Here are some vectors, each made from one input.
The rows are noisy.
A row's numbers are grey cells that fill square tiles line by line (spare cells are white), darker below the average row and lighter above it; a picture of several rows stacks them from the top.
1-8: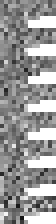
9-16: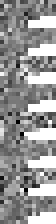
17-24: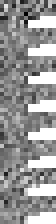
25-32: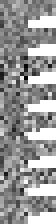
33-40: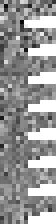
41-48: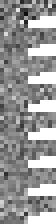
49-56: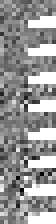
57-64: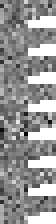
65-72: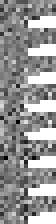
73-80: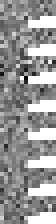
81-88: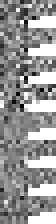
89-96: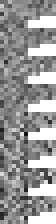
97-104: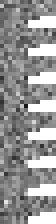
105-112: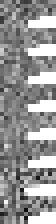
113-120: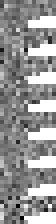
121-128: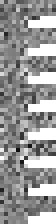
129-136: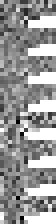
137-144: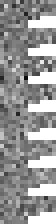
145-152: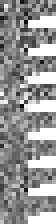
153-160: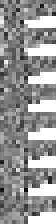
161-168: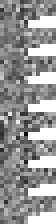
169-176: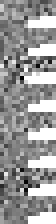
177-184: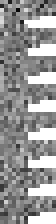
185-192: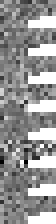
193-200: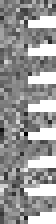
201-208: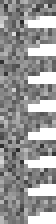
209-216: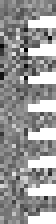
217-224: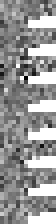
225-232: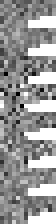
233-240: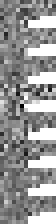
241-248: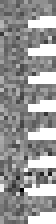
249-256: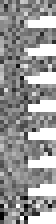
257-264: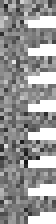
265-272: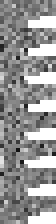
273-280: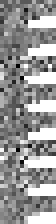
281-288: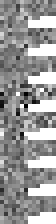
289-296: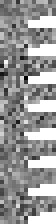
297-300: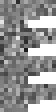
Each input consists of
a point on a 3-point line, a point on a 13-point line and a true/false value, together with either a point on a 6-point circle, or a fixed value.
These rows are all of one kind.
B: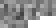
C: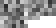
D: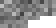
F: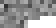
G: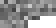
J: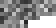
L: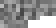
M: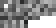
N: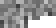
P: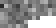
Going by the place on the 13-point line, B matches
C and L.
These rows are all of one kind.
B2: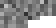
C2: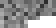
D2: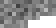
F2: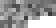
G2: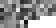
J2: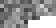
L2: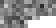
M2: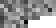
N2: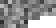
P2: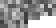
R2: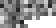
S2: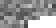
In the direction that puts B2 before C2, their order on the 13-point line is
R2, L2, B2, C2, S2, G2, D2, J2, M2, N2, P2, F2.
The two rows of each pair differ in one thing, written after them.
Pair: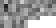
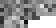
the true/false value
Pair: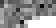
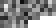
the true/false value
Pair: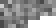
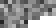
the true/false value
